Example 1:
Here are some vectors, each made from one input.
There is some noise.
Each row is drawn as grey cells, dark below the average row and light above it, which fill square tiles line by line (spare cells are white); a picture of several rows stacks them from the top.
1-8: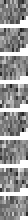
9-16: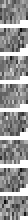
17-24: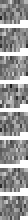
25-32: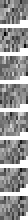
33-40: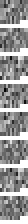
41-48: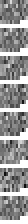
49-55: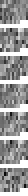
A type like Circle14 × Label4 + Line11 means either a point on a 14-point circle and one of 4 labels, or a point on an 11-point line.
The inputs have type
Line10.
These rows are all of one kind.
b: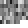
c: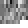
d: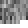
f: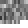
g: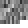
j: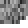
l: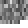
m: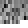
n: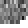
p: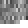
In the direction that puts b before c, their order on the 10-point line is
b, c, p, d, f, l, n, j, g, m.
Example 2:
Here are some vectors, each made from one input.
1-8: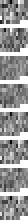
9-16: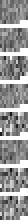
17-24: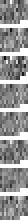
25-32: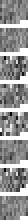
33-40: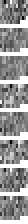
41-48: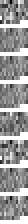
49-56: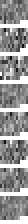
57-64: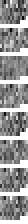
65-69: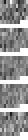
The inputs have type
Line10.
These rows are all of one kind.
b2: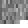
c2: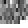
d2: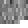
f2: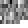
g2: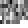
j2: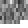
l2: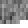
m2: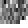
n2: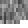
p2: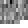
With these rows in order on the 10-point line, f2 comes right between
g2 and p2.
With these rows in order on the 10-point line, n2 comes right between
j2 and l2.
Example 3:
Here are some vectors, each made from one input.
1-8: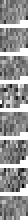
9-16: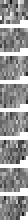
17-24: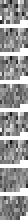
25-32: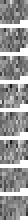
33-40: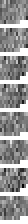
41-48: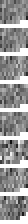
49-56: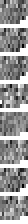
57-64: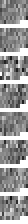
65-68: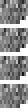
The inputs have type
Line13.
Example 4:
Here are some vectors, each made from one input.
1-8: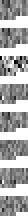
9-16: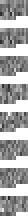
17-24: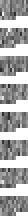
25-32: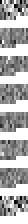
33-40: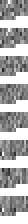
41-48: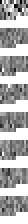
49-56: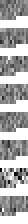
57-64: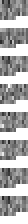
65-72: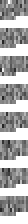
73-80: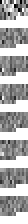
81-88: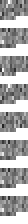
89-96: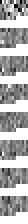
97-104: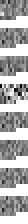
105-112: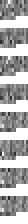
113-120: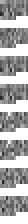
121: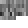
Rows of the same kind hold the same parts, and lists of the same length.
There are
2 kinds of row.
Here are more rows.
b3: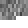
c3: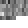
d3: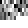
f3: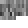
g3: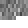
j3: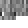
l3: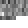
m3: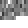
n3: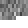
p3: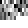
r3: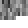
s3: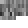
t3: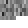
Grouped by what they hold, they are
b3, c3, f3, g3, j3, l3, m3, n3, r3, s3, t3
d3, p3

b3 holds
a node of a 7-node tree.
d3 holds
a fixed value.
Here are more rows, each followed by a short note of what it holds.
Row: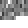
a node of a 7-node tree
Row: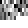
a fixed value
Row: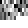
a fixed value
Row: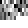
a fixed value
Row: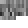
a node of a 7-node tree
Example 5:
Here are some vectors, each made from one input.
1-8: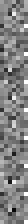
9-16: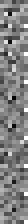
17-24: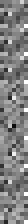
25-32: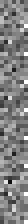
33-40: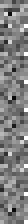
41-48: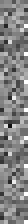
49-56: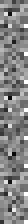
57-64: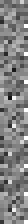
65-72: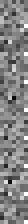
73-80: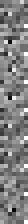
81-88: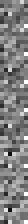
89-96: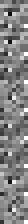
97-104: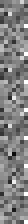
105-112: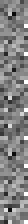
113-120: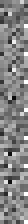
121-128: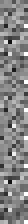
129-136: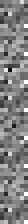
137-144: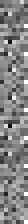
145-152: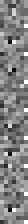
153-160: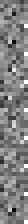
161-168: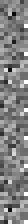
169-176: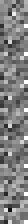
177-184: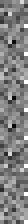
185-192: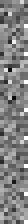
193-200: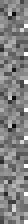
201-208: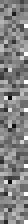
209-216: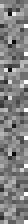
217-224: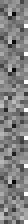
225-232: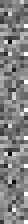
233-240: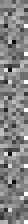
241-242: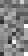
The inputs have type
Circle11.
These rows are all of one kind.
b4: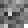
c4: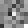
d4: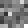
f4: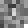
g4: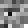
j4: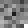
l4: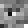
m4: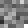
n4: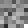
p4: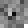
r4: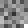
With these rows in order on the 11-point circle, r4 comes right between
j4 and n4.
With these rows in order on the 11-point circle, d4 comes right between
b4 and m4.
